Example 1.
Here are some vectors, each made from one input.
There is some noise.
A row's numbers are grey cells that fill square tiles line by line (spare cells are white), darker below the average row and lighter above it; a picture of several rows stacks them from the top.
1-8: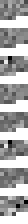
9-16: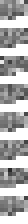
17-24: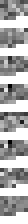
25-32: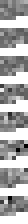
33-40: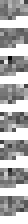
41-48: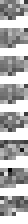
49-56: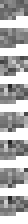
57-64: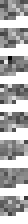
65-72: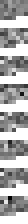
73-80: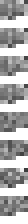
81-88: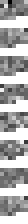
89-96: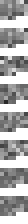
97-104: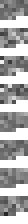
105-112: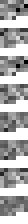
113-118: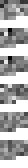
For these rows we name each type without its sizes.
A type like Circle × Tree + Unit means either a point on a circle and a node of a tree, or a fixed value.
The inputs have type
Tree.
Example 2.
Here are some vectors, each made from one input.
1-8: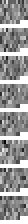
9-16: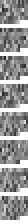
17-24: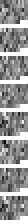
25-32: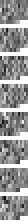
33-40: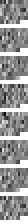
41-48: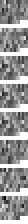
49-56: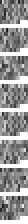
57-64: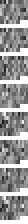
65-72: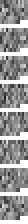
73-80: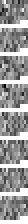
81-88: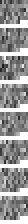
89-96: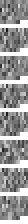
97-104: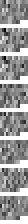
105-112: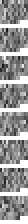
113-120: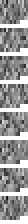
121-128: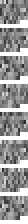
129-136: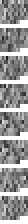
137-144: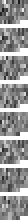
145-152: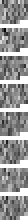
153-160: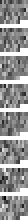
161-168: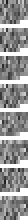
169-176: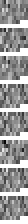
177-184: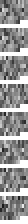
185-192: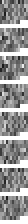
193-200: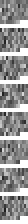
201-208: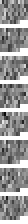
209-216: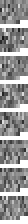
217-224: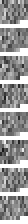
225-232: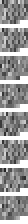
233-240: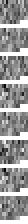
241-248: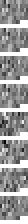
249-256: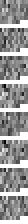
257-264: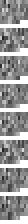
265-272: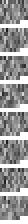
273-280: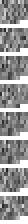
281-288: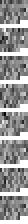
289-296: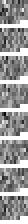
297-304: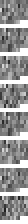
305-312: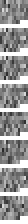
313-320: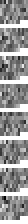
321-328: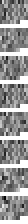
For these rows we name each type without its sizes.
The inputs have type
Bool × Bool × Bool × Bool.
